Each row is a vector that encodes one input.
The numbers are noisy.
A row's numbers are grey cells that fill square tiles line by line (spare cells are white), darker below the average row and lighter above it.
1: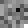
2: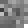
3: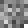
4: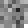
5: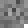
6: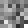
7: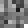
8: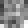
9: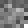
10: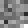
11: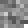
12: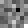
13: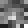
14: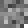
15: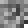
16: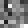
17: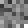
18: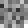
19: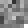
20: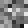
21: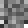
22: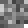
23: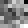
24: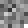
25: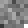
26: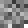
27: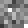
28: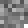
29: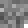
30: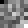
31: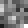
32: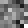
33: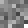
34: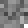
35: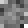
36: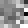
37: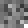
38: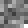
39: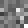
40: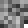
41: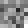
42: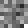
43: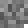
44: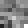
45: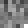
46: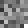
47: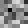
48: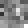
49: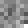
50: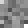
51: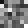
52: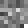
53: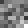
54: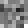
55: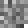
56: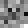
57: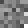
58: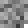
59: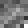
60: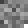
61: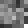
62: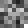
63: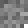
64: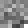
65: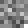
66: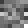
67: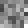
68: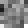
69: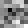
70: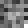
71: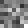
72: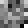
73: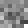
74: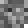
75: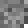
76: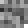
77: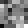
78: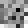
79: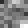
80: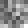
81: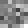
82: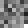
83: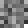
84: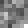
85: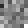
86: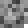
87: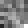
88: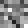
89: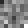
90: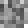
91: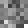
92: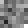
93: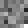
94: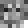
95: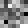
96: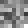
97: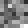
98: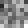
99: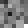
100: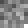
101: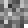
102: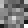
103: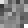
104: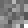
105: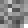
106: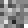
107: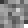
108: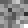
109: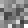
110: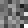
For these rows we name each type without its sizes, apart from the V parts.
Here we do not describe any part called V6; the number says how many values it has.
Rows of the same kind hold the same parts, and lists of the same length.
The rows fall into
2 kinds.
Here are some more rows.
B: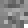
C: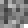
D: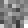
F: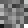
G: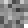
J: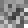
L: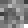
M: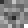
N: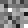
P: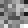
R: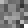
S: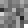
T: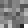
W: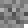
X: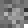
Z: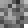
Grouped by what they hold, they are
B, C, F, J, L, M, N, P, R, S, T, X
D, G, W, Z

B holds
a point on a line, four true/false values and a value of V6.
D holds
a point on a line and a value of V6.
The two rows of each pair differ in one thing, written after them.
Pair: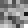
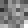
the place on the line
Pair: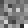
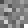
the value of V6
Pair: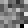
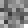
one of the four true/false values
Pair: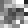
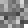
the place on the line
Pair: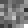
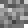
the place on the line
